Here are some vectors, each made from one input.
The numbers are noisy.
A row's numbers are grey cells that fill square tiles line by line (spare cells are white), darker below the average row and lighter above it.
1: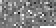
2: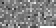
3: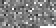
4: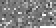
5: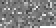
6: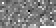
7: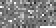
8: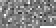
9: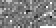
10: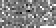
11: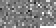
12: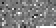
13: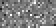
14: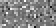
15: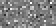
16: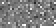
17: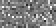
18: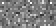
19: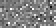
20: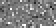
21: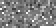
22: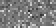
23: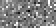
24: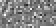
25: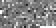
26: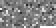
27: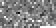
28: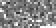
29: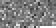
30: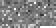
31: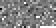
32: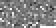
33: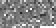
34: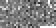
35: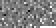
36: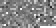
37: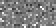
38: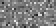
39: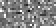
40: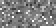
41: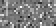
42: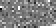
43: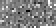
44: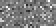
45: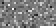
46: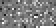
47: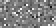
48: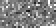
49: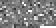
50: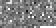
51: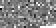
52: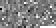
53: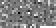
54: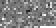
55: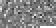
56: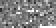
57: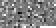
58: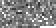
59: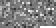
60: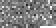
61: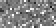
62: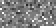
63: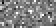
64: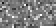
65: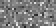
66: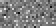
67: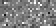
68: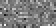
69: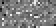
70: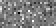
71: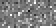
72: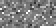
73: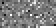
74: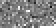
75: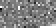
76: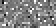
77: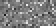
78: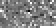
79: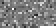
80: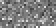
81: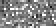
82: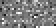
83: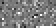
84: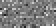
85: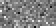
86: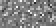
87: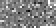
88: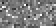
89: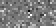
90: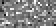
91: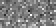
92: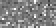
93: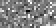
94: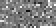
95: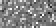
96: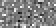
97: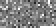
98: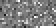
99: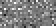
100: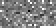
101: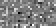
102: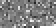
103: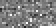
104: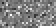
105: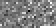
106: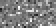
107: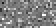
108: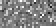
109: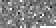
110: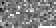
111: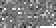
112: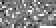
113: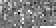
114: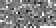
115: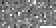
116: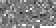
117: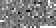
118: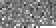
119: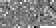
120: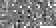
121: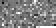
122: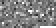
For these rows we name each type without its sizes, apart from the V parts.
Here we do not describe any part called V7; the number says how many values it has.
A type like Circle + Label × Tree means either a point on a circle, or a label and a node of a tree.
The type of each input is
(Bool × Bool × Bool + Label) × V7.
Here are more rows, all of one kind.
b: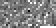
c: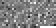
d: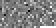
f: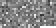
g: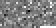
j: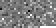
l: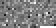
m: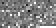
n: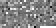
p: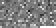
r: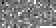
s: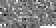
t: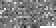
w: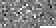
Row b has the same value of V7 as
c, l, m and r.
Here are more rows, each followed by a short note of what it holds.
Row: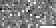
three true/false values and a value of V7
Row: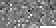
three true/false values and a value of V7
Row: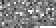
a label and a value of V7
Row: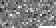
a label and a value of V7
